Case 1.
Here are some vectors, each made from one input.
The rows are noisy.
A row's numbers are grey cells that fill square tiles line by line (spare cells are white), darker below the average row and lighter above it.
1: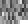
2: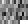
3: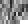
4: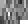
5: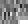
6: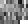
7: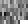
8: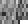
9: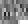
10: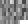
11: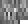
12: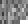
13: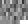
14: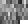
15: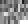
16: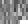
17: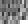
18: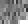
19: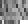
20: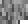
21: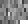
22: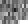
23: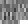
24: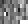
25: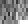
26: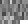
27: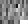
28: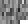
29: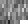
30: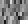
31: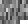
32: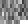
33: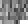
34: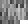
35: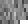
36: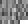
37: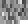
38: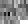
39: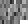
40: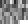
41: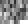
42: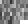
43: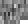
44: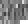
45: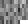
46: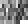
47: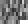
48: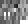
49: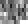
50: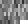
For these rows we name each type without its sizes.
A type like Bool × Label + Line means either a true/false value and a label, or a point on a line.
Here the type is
Bool × Bool × Bool × Line.
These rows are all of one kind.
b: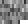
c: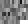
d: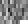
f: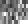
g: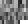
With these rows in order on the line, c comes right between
b and d.
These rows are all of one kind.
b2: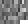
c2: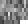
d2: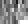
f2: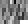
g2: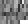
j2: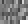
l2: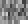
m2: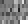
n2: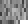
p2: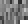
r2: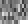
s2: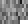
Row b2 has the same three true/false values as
j2 and p2.
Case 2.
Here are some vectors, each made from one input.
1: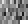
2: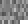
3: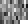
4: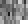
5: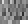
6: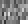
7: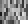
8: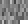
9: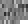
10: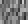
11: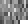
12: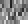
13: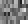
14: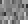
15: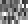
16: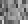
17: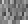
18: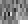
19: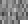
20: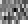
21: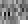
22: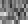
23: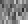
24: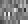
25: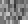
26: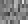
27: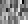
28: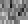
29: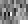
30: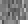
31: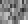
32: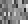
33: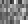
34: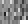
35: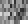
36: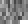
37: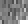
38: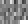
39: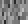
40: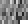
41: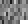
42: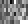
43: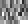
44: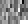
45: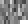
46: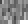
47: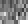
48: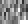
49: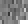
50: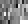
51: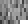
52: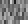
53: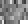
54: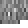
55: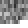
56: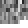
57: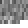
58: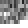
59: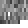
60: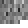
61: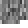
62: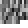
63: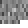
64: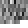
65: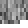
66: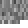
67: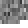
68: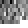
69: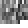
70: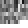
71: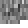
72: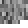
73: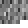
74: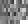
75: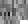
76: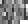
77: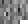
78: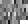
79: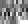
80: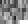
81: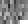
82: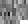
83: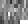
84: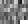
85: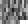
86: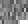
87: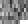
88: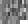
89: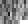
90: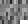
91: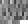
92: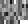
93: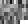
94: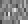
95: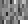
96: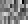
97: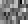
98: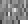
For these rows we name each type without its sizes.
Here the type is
Bool × Bool × Bool × Line.
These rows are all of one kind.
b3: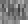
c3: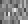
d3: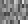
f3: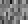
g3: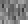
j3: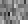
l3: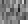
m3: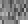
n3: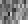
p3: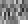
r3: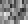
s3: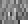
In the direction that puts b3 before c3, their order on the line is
r3, m3, p3, g3, b3, n3, j3, l3, d3, s3, c3, f3.
